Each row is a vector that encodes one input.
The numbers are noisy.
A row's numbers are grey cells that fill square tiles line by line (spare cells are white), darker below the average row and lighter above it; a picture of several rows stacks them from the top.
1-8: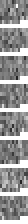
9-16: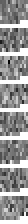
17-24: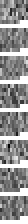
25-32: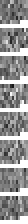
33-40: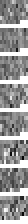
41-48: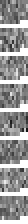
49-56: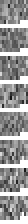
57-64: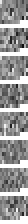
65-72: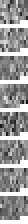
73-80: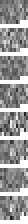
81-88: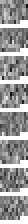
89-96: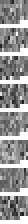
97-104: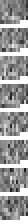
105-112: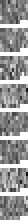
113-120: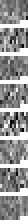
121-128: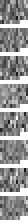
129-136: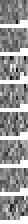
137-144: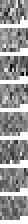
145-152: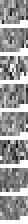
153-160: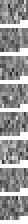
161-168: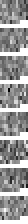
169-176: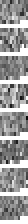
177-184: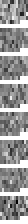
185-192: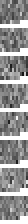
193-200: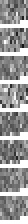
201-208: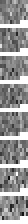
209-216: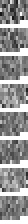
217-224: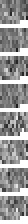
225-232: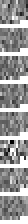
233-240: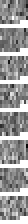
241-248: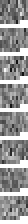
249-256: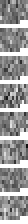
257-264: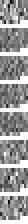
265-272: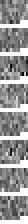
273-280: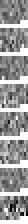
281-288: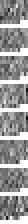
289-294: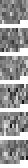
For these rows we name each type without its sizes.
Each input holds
either a point on a circle, or four true/false values.
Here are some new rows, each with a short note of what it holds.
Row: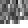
four true/false values
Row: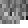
a point on a circle
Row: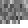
four true/false values
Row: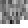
four true/false values
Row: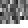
four true/false values
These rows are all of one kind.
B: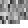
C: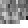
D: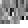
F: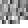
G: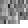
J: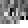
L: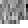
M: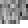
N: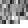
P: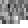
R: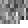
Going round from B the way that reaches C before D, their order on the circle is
B, G, R, P, C, J, N, D, F, L, M.
